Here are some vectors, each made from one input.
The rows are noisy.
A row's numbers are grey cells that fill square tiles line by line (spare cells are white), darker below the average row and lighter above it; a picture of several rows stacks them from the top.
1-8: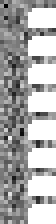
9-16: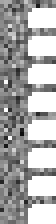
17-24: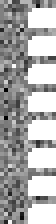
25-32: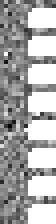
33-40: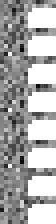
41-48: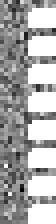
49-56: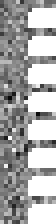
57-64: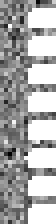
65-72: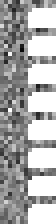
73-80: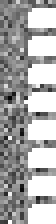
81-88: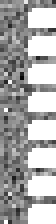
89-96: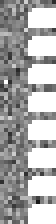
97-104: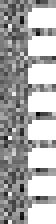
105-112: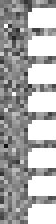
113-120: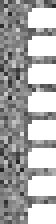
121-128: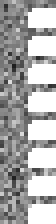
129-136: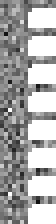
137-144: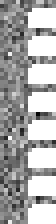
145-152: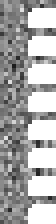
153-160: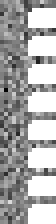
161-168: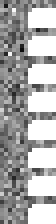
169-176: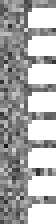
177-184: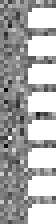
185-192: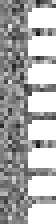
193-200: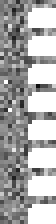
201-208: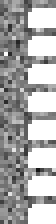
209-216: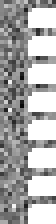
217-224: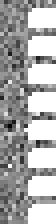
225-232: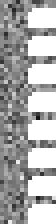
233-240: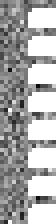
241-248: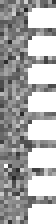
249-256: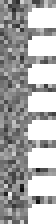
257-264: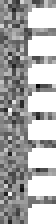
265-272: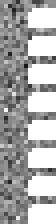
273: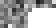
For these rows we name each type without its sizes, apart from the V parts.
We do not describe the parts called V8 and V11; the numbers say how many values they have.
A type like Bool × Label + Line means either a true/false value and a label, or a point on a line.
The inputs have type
List(Line) + V8 × V11.
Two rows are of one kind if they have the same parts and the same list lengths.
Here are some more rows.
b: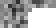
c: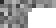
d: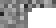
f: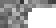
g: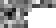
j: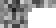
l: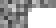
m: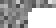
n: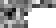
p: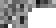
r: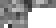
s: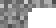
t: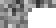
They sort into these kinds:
b, j
c, d, f, l, m, r, s
g, n
p, t

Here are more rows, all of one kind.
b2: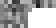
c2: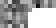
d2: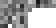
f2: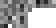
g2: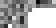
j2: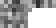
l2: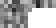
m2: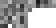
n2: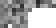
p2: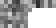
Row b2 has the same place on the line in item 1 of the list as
c2, j2, l2 and p2.
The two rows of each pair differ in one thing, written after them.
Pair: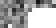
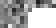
the place on the line in item 2 of the list
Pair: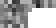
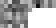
the place on the line in item 2 of the list
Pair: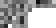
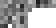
the place on the line in item 2 of the list
